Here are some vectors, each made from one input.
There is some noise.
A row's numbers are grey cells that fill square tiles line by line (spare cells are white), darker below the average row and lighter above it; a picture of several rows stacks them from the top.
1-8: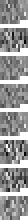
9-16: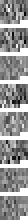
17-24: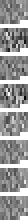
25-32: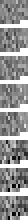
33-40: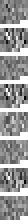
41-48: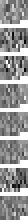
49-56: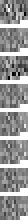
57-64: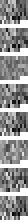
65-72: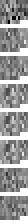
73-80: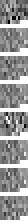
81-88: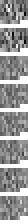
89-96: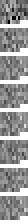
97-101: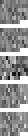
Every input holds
either a point on a 7-point line, or a list of up to two points on a 5-point line.
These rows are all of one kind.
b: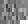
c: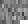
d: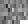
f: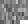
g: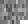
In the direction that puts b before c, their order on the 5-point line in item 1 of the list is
b, d, g, f, c.
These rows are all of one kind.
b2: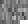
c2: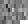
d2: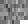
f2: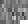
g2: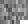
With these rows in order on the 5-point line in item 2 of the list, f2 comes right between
b2 and g2.
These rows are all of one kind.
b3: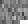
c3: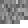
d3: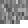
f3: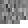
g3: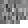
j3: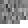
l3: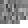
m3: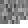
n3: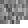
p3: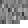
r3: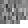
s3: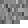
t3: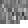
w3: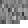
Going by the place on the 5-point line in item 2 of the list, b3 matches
c3, f3 and j3.
